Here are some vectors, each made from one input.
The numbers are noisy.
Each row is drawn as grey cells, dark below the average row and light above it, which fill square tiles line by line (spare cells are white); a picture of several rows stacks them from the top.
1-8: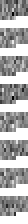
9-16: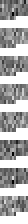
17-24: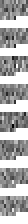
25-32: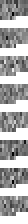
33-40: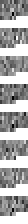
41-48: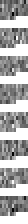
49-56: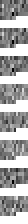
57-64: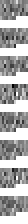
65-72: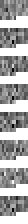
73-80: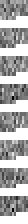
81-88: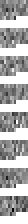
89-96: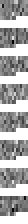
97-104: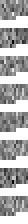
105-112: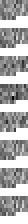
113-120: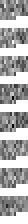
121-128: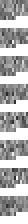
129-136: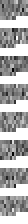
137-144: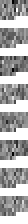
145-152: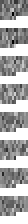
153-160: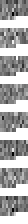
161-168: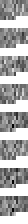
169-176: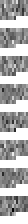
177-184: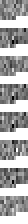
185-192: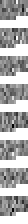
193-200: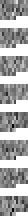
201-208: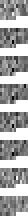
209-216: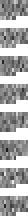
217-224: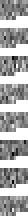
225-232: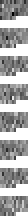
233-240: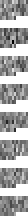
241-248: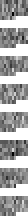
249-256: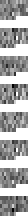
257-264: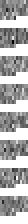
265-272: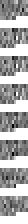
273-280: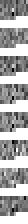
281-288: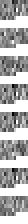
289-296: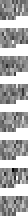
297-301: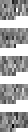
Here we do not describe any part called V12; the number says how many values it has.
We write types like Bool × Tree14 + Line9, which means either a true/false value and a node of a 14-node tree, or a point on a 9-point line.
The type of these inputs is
(Line7 + V12) × Line11 + Line9.
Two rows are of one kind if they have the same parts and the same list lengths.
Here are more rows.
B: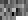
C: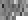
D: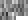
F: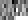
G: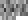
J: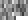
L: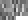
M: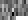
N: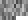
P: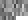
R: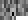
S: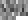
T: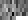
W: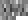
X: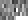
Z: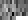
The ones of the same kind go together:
B, M, R, T, Z
C, D, G, J, S, W
F, L, N, P, X

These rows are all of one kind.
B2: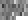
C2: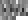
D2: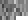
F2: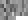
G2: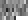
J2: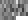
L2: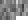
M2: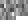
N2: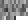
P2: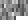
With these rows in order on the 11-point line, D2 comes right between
B2 and G2.
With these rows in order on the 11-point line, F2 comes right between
C2 and M2.
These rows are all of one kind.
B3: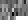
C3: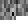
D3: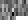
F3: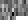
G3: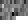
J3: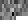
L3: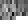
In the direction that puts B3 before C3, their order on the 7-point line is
L3, G3, J3, B3, C3, D3, F3.
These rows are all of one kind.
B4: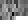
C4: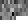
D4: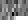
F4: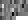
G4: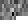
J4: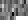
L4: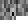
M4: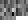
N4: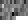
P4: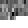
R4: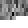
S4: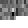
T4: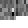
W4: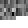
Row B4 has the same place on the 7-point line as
C4, P4 and S4.
